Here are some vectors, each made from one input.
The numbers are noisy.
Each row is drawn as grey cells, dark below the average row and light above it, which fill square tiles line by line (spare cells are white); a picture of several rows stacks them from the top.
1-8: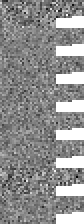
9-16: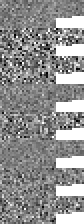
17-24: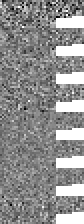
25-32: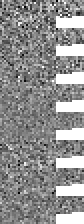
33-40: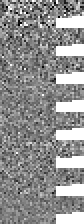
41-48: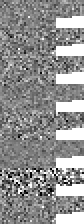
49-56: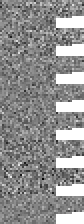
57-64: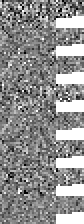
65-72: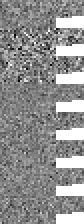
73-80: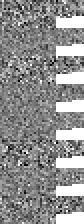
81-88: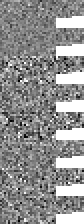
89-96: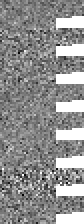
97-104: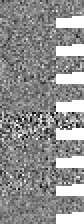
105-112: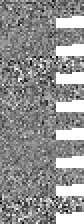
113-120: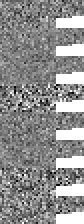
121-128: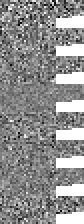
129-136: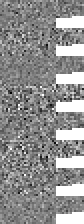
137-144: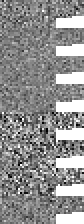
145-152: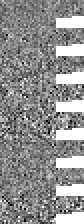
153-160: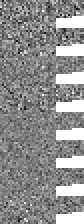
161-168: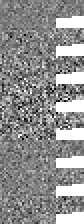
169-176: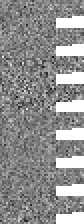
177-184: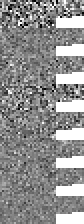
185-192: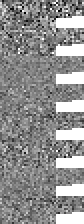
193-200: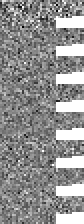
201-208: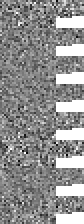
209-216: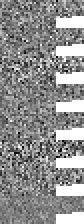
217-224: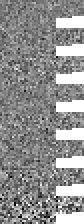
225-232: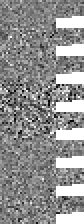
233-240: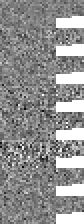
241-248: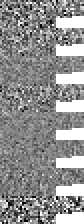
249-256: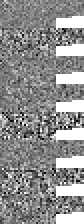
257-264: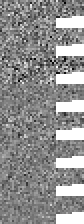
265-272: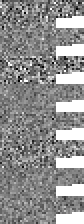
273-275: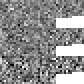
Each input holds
a list of up to two points on a 7-point line.
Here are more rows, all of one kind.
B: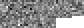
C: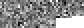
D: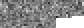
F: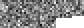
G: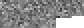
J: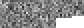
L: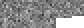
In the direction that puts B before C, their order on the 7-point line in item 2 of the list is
G, B, L, D, J, F, C.
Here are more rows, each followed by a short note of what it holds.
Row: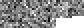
the empty list
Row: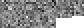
a list of two items
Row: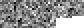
the empty list
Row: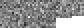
a list of one item
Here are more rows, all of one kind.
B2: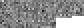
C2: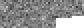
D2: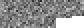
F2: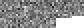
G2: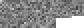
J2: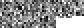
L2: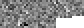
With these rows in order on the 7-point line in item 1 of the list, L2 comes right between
F2 and J2.
